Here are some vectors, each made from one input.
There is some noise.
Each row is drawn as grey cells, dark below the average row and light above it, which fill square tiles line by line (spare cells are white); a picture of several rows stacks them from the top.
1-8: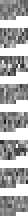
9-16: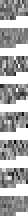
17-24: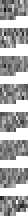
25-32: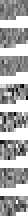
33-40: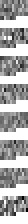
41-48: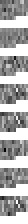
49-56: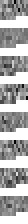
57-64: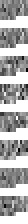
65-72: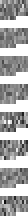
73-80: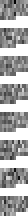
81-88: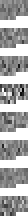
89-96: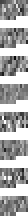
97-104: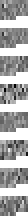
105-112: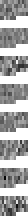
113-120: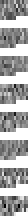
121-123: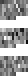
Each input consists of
a true/false value, together with a list of up to two points on a 4-point line.
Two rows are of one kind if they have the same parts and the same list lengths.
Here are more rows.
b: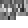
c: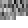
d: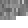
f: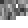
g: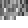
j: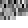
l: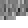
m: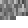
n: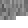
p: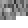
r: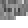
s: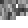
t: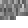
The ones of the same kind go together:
b, f, s
c, d, j, r
g, l, m, n, p, t

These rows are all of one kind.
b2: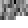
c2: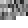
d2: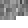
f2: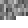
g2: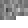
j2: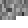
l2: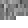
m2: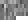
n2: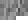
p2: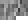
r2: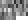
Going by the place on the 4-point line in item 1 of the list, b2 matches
c2 and j2.
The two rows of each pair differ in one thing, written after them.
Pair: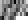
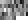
the place on the 4-point line in item 2 of the list
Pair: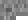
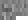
the place on the 4-point line in item 1 of the list
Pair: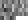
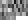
the true/false value
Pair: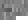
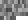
the place on the 4-point line in item 1 of the list
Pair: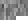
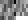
the true/false value
